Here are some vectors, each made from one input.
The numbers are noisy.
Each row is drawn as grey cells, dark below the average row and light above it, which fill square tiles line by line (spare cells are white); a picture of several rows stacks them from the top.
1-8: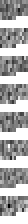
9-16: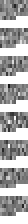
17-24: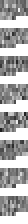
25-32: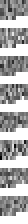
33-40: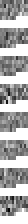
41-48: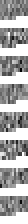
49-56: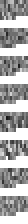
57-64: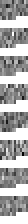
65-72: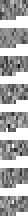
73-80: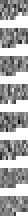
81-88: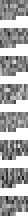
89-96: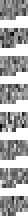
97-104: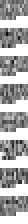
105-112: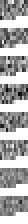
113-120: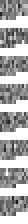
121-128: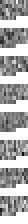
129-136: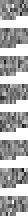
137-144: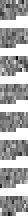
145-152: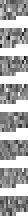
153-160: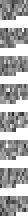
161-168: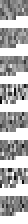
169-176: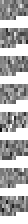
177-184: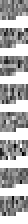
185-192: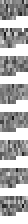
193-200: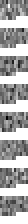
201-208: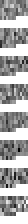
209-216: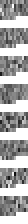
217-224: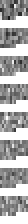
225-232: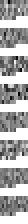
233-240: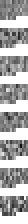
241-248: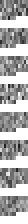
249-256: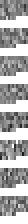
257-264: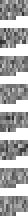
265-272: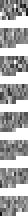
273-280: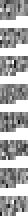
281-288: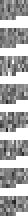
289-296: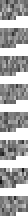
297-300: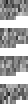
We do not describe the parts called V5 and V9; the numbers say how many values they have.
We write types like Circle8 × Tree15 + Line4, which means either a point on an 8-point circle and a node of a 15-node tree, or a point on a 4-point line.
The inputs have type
Bool × Label6 × (Tree7 + V5) × V9.
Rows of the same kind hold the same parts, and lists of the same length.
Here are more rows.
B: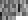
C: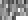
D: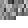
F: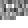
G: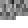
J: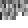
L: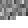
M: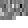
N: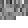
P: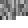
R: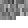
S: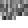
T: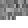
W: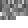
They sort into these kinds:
B, D, F, G, J, L, M, T
C, N, P, R, S, W

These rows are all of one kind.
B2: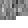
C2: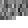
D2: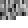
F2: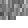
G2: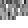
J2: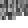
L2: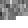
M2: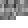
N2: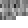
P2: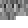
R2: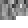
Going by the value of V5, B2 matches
L2 and R2.
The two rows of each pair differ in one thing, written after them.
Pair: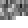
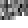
the value of V5
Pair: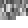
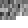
the label
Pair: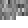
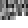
the value of V5
